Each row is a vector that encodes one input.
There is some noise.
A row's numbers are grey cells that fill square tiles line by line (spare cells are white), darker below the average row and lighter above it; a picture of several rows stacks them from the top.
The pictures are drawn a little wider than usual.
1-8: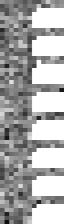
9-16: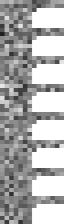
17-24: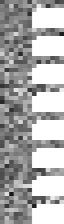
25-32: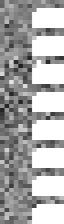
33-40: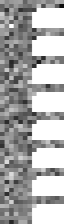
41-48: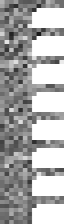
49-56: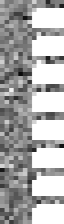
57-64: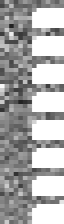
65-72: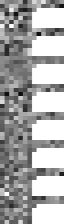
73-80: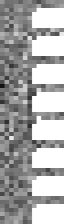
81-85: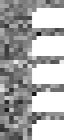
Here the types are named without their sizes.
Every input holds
a node of a tree, together with either a fixed value, or a point on each of two lines.
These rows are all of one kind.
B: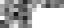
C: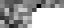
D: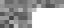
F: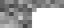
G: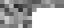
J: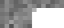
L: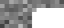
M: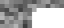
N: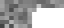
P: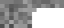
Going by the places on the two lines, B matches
F and L.
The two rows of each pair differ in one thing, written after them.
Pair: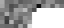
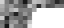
the place on one of the two lines
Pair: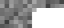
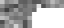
the node of the tree
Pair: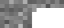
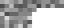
the node of the tree
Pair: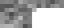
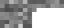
the node of the tree
